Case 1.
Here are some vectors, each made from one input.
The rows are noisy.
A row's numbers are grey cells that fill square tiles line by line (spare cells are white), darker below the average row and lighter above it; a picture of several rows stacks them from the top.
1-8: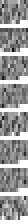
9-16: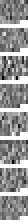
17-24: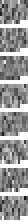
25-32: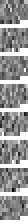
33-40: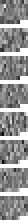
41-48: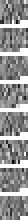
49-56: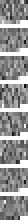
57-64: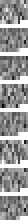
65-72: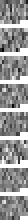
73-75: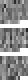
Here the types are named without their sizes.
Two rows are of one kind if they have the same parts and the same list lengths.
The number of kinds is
2.
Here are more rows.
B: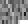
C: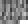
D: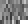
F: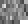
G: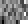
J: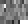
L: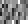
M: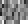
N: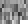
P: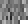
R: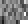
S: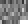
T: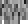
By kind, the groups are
B, C, D, F, G, J, P, R, S
L, M, N, T

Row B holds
four true/false values.
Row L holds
a point on a line.
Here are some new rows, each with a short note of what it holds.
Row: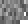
four true/false values
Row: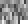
a point on a line
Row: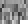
a point on a line
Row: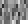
a point on a line
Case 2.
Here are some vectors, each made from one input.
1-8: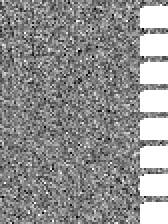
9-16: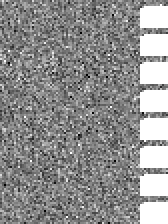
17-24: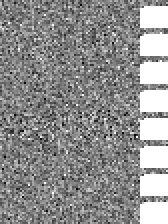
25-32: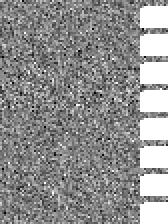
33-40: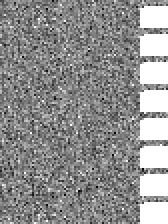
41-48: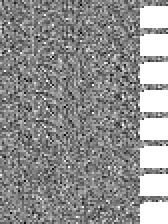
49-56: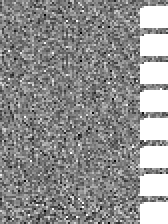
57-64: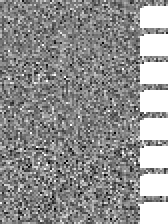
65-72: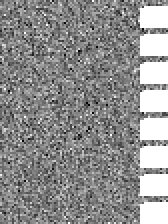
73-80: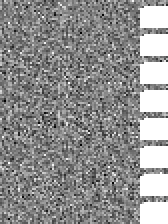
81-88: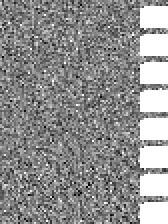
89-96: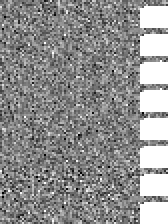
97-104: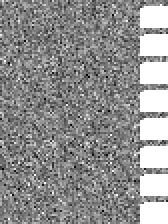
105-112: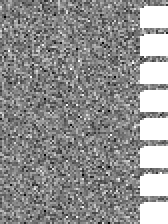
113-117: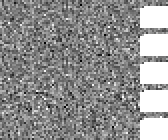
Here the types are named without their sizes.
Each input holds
either a label, or a point on a line.
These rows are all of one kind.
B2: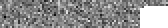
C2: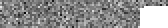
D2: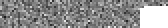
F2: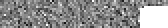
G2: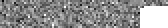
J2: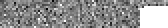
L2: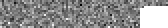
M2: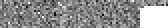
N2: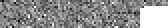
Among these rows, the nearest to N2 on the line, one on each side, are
B2 and G2.
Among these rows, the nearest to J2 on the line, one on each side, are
F2 and M2.
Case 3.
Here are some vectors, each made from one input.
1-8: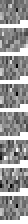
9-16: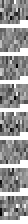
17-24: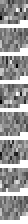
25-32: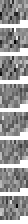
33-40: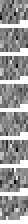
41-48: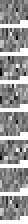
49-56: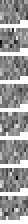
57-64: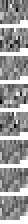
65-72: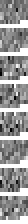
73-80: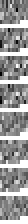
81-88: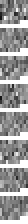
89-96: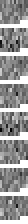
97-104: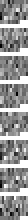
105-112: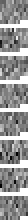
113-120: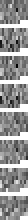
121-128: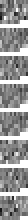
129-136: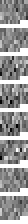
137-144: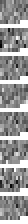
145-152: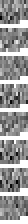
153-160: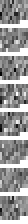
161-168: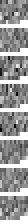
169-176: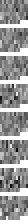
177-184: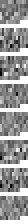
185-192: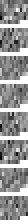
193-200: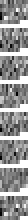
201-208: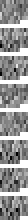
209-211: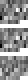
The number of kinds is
2.
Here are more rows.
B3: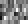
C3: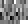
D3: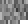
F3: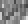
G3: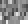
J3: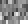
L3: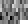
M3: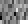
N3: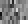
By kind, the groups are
B3, C3, L3, M3, N3
D3, F3, G3, J3

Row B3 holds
a point on a 3-point line and a point on a 6-point line.
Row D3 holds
a point on a 15-point line.
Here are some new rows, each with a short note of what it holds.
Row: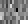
a point on a 15-point line
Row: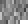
a point on a 15-point line
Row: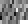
a point on a 3-point line and a point on a 6-point line
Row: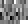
a point on a 3-point line and a point on a 6-point line
